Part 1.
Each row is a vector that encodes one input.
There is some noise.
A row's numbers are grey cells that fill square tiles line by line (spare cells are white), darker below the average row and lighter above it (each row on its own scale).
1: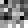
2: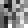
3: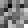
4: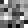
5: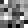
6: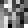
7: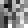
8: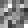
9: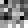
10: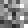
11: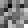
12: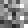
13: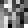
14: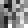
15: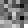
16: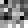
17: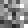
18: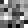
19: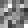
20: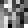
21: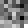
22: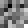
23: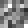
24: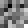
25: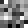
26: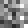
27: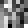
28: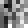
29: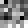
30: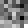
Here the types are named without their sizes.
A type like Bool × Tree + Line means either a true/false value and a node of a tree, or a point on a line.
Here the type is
Bool × Bool × Bool.
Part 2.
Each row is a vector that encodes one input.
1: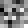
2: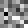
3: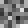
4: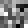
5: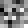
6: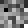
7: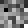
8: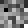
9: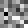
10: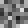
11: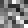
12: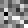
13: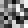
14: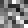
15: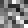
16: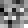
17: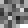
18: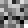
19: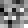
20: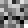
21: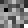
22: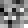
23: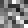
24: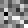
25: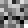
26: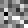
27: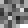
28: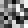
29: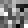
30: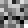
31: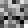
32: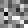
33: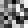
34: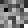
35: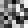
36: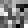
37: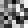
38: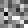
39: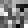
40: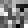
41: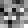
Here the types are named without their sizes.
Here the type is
Circle.
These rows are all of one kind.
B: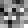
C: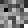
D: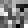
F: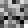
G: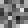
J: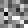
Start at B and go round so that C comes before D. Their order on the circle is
B, J, C, D, F, G.
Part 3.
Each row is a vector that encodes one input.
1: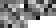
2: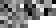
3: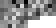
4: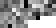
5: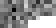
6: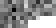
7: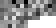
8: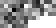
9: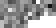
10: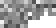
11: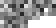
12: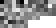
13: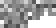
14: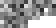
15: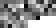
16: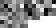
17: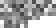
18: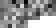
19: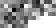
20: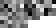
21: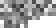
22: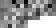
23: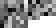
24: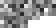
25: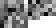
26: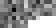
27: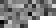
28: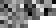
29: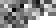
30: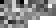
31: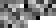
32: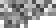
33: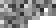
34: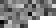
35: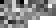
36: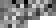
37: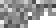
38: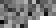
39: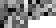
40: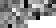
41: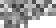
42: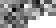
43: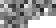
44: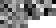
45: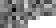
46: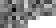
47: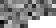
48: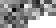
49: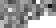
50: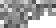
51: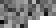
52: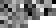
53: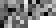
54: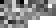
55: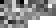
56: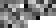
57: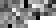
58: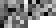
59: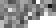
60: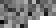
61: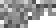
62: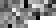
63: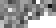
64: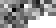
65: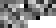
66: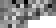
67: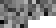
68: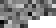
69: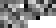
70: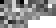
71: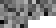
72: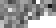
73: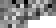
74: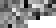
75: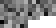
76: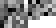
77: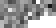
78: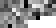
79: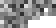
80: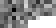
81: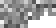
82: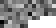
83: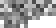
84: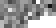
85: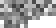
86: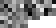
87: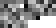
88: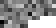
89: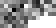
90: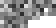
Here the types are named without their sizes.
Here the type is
Circle + Unit.
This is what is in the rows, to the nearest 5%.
About 95% of them hold a point on a circle. The rest hold a fixed value.
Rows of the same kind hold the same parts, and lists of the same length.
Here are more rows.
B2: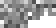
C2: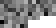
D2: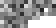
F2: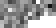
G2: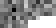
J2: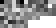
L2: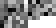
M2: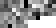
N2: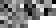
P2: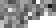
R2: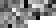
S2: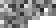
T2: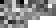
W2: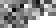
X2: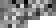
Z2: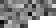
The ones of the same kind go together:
B2, C2, D2, F2, G2, L2, M2, N2, P2, R2, S2, W2, X2, Z2
J2, T2

